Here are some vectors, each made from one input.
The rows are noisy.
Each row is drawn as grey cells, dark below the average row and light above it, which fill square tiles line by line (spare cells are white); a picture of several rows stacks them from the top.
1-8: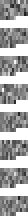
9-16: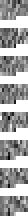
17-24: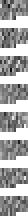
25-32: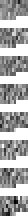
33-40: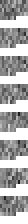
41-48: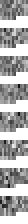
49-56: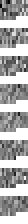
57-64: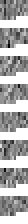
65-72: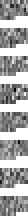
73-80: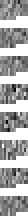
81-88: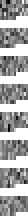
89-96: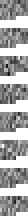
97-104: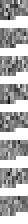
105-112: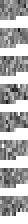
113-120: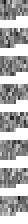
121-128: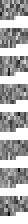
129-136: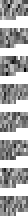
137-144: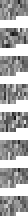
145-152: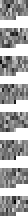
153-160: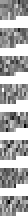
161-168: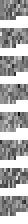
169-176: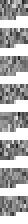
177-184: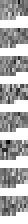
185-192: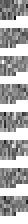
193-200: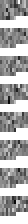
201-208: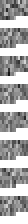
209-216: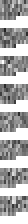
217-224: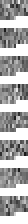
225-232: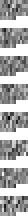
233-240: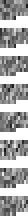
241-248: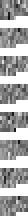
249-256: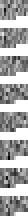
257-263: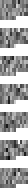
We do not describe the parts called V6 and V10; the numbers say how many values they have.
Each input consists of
either a node of an 8-node tree, or a value of V6 and a value of V10, or a list of up to three points on a 4-point line.
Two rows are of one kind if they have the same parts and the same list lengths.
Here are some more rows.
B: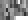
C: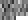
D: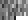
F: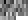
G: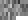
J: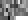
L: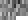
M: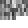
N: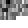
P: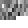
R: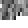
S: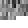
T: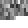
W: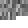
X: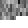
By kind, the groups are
B, J, T
C, D, F, M, P, R
G, W
L, S
N
X

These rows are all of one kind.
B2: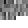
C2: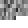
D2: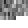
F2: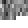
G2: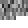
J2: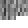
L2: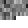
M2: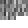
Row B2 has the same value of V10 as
D2 and L2.
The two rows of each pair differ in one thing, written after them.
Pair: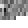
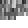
the value of V6
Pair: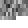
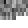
the value of V6
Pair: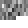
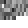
the value of V6
